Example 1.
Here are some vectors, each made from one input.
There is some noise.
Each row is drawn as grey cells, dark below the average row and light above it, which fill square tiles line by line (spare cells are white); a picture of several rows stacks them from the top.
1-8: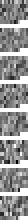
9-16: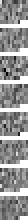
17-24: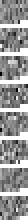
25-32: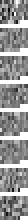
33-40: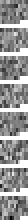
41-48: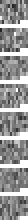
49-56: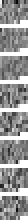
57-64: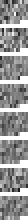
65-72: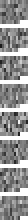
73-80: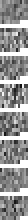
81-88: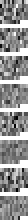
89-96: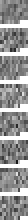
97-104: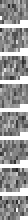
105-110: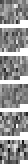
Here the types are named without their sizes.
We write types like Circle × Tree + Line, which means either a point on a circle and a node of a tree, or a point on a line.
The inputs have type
Line × (Tree + Unit).
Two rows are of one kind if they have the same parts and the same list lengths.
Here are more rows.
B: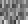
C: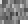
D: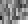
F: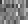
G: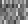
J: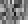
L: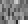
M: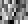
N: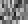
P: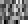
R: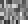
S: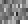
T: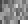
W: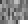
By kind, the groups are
B, D, F, G, J, L, N, W
C, M, P, R, S, T

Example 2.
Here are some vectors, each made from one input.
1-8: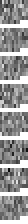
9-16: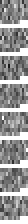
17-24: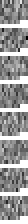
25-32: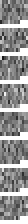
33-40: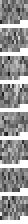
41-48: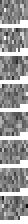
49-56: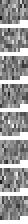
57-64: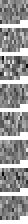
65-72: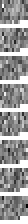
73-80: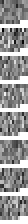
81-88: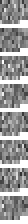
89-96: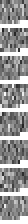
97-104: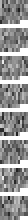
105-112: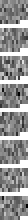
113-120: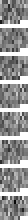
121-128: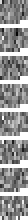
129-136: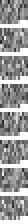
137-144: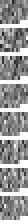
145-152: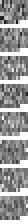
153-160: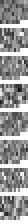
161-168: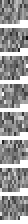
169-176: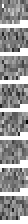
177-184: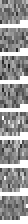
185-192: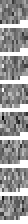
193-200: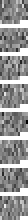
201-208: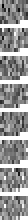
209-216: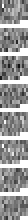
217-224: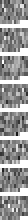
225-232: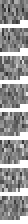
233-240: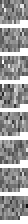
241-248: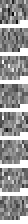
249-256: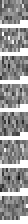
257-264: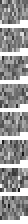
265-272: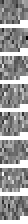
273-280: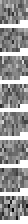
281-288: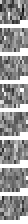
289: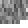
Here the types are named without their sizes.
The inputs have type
Line + Tree.
